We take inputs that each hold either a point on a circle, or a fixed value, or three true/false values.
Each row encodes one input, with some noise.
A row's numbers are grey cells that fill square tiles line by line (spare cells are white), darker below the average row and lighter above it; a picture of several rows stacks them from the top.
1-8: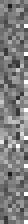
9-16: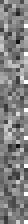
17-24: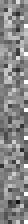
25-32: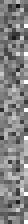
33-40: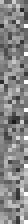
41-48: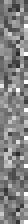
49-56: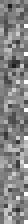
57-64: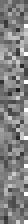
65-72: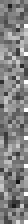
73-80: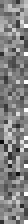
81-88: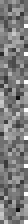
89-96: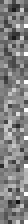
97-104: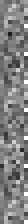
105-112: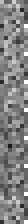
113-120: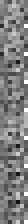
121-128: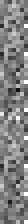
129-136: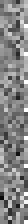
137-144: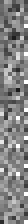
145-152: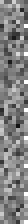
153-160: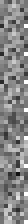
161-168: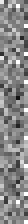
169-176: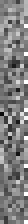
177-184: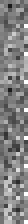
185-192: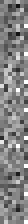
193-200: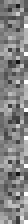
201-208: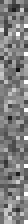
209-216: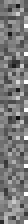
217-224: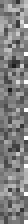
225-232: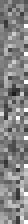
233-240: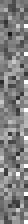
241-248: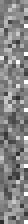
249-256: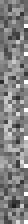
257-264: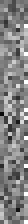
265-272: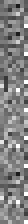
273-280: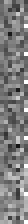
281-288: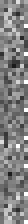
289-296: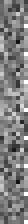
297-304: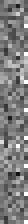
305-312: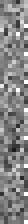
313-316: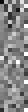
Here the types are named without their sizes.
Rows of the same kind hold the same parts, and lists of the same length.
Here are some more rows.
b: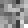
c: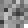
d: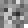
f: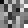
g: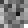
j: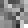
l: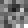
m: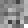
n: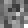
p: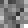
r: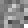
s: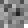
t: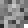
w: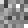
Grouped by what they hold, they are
b, c, d, g, j, m, p, r, s, t, w
f
l, n

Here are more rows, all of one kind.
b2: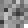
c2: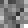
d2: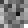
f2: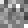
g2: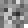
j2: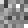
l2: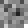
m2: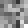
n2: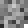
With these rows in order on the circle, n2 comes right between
f2 and m2.
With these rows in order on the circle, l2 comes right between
b2 and d2.
